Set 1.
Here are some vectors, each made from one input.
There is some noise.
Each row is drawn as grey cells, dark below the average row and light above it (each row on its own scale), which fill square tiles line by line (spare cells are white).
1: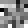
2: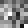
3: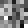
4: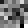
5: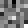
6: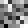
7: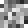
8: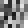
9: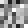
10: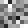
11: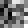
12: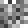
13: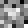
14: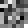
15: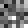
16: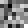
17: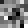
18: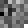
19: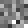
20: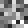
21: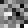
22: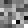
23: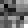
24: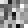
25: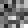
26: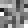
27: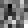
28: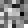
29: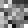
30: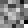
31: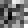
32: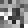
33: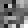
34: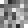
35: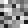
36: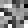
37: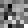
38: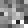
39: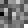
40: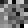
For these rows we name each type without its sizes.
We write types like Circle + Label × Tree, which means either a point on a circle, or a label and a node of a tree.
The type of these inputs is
Label.
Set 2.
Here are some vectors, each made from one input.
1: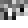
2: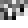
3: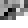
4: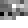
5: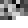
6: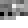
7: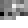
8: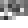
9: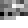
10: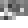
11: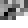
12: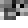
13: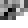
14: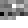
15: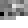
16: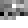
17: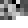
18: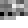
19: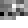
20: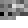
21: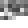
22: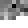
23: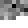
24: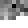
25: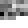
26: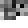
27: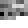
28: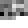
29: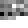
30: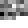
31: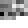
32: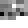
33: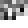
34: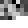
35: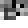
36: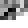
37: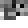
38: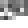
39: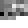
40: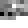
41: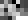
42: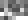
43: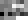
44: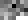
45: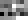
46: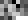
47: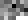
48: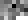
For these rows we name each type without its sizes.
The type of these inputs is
Label.
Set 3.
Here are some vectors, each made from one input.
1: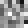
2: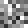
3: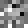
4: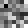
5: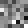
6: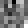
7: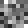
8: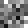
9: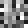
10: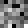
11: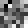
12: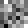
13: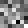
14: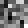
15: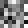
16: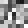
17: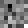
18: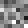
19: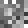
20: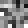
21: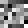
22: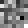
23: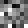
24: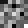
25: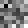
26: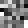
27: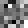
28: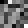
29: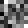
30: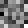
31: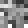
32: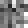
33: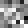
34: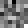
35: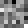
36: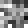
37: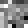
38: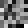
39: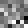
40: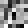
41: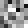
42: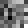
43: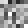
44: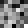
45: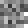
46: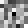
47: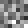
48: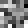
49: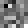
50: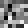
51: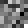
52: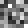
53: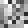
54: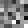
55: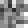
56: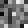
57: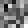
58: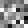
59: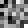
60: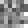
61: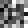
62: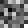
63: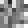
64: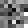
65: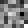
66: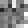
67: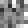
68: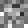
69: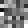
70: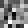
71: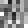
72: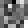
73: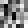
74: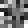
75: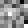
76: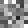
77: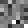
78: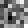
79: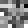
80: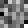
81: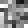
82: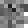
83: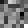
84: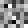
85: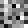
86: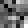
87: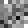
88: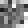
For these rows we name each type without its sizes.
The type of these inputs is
Label.
